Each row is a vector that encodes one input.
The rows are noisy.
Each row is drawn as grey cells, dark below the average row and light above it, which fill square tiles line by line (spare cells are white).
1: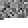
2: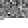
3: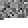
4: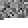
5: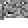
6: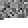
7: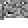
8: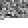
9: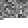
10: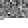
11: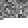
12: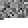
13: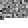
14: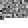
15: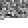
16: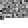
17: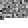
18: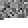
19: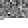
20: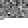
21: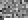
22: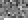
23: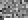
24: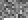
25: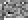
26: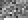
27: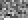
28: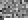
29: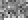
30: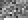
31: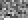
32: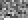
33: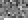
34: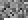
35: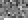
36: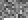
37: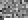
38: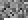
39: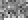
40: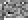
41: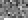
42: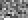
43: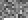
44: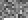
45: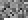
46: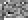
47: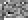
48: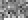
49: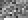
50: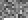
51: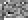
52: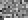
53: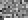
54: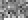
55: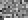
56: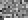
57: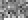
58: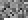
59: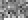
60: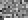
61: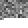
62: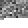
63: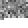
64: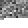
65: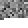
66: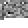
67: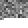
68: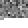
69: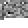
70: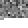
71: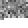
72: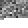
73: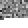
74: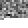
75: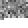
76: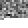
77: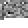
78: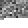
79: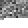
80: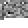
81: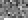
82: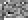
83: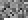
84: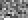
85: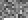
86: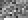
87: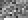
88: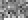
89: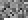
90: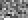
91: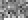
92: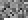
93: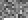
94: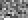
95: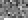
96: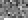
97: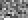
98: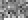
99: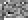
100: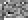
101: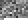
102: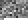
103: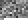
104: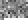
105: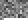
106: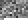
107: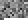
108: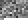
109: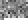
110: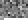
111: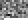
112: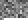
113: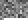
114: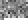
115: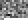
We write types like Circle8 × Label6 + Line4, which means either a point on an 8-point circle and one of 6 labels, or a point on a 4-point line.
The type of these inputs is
Circle8.
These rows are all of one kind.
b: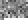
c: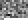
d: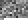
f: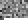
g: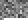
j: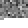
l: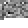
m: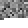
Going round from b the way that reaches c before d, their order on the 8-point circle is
b, l, f, m, g, j, c, d.
